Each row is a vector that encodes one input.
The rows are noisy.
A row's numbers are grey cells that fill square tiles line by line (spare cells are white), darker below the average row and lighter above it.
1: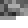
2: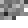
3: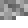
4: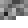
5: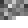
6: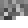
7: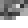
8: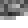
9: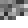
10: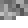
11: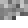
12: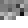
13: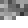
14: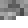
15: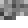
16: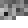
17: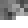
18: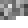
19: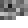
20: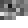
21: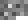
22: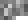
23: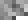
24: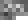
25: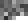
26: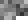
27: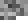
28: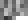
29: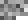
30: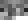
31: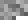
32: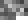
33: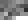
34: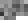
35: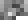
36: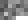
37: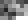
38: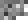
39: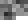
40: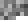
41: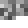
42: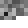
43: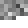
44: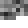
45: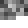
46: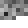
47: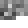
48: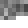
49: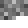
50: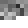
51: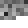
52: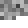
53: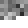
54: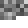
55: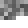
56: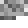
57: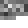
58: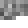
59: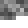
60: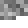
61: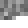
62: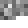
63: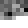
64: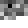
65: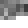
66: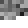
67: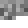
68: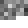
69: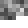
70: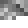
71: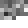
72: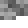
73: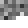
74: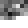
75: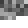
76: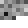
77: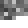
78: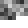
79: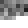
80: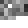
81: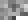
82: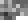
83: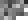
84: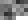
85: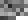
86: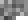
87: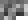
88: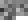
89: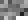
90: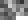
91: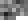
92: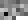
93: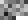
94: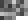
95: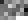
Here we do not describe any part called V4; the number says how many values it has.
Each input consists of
a value of V4, together with either a point on a 6-point line, or a node of a 7-node tree.
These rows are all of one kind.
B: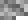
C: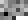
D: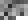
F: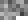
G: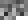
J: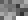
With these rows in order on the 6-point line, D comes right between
F and G.
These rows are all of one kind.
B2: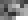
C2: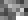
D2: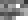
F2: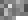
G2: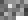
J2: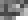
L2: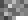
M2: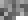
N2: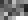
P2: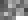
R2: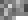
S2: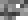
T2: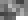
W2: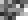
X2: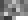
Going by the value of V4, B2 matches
D2, J2, S2 and W2.
